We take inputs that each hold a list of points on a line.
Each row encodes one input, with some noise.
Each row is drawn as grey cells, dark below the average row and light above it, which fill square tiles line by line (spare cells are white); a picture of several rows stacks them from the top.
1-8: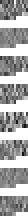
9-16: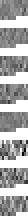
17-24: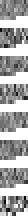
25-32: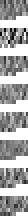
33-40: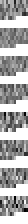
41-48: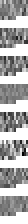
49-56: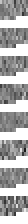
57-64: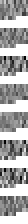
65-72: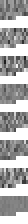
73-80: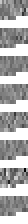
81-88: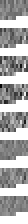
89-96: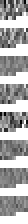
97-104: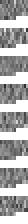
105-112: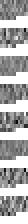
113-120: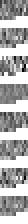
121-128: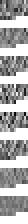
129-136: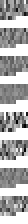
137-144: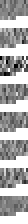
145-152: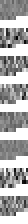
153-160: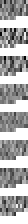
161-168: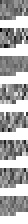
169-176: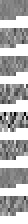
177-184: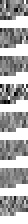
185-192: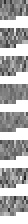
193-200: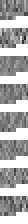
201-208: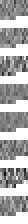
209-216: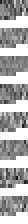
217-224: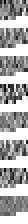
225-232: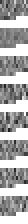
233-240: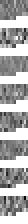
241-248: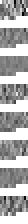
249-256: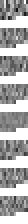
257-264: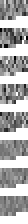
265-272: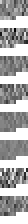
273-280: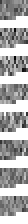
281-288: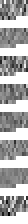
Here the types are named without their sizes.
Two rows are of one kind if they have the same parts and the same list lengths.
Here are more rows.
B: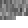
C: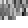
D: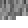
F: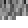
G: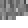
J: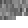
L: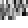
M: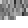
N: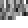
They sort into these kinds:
B, C, J, L, M
D, F, N
G

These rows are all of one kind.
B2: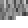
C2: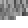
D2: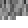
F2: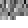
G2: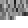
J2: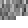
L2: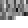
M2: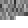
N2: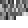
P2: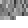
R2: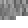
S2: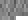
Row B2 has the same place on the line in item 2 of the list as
C2, J2, P2 and R2.
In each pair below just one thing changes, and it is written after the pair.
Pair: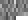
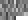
the place on the line in item 2 of the list
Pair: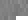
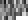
the place on the line in item 1 of the list
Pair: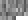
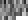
the place on the line in item 2 of the list
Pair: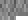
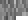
the place on the line in item 1 of the list
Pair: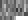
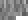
the place on the line in item 1 of the list
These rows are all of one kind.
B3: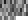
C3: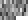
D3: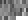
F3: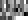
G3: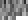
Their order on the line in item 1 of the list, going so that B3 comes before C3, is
F3, B3, G3, D3, C3.
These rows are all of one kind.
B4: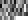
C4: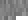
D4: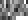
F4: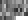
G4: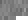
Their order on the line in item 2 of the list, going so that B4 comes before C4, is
B4, D4, C4, G4, F4.
